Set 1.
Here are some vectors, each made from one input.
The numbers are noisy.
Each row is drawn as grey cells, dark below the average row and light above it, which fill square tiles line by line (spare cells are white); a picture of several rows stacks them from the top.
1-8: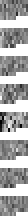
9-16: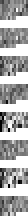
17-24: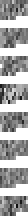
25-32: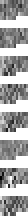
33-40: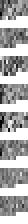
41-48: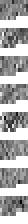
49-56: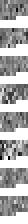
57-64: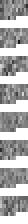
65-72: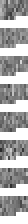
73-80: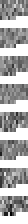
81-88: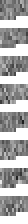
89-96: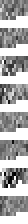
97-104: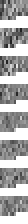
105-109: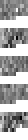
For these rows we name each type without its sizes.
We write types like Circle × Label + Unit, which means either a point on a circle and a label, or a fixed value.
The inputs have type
(Bool × Bool × Bool × Bool + Unit) × Label × Line.
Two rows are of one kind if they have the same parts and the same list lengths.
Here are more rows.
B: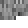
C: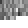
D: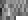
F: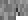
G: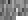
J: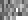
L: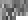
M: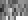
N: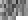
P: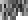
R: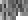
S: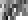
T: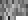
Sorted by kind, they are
B, C, D, F, G, J, L, S, T
M, N, P, R

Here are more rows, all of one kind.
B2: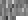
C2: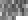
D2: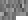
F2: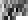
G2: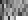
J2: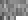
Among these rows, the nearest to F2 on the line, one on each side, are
B2 and J2.
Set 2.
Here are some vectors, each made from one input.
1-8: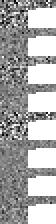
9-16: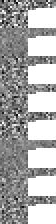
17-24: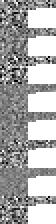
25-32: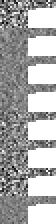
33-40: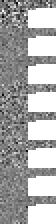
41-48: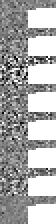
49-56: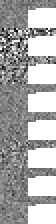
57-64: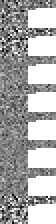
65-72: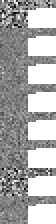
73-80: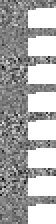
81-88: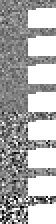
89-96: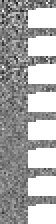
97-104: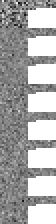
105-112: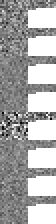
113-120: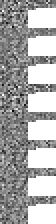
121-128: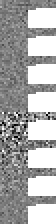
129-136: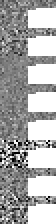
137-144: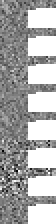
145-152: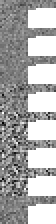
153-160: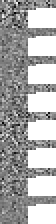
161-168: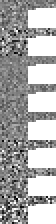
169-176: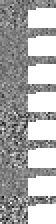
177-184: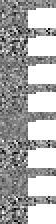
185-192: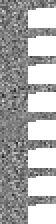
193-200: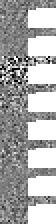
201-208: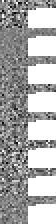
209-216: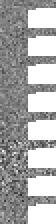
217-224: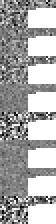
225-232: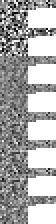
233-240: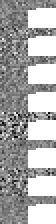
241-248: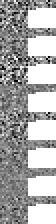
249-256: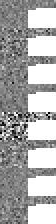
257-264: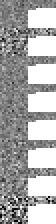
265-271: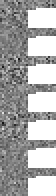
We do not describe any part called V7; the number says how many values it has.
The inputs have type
Circle11 × (Tree16 + V7).
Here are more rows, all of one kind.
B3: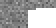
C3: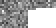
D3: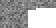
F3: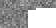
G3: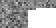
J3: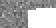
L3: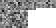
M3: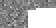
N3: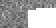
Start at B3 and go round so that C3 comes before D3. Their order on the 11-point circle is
B3, L3, N3, C3, J3, M3, G3, F3, D3.
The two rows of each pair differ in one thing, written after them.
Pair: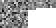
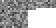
the place on the 11-point circle
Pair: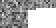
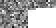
the place on the 11-point circle
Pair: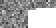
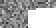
the place on the 11-point circle
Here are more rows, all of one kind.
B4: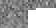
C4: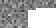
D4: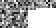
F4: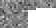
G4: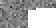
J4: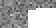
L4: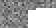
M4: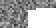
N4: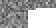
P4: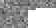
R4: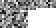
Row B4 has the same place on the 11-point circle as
C4, M4 and N4.
